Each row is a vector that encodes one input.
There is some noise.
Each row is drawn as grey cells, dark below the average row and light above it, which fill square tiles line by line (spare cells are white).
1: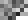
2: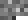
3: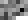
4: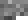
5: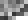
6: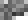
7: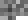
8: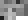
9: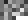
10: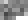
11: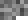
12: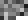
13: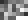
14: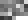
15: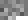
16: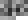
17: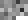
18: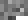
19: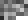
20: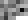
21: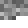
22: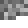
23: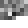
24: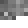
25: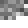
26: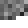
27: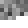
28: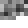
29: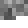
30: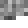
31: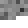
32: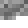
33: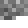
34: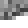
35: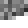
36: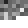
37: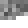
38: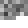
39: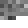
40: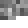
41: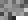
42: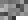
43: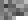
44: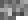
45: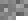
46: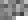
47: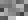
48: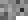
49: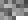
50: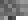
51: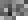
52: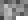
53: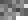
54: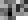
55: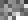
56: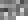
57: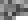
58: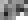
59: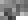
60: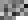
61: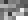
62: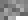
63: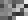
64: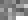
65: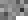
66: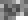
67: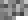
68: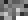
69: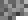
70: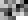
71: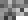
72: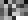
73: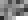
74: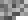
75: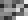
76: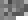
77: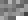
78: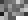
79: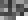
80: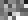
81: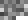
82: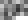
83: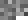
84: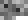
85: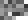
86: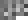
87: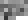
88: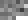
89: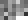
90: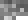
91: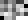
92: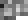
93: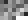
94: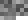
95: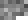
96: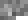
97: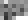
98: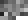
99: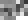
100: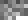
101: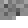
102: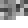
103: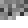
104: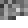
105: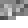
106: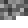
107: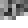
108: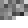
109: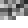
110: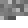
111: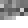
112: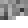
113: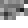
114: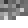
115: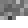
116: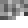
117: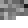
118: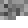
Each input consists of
either one of 5 labels, a point on a 5-point line and a true/false value, or a point on a 6-point line.
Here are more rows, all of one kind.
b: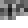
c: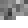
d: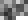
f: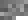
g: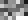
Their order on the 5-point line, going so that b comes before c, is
b, d, f, c, g.
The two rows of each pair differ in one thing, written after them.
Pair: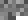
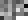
the label
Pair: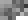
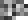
the true/false value
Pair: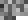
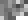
the place on the 5-point line
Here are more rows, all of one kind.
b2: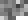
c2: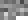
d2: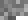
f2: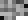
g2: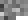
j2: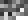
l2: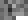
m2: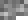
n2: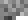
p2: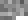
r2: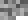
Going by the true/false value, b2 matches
c2 and r2.
